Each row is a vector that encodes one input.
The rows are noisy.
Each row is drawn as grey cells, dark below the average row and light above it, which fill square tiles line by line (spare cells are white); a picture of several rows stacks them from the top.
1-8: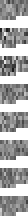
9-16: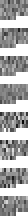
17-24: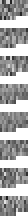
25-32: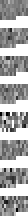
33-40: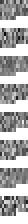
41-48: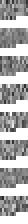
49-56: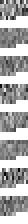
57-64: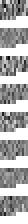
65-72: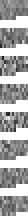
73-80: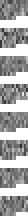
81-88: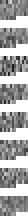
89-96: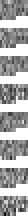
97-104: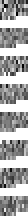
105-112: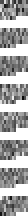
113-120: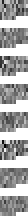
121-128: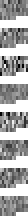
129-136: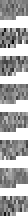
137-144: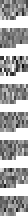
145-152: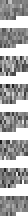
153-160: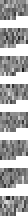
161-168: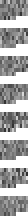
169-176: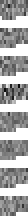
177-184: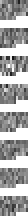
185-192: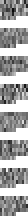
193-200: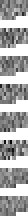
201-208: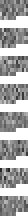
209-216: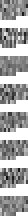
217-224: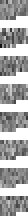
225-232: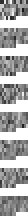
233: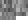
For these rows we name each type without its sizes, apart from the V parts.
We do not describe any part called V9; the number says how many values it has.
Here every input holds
a point on a circle, a label, a point on a line, three true/false values and a value of V9.
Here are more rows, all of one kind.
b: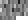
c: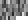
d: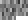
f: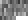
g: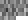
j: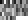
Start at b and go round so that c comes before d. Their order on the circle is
b, c, d, f, g, j.
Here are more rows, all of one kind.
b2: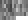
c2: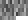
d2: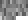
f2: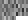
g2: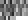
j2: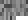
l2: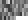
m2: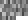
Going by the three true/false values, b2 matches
g2 and l2.
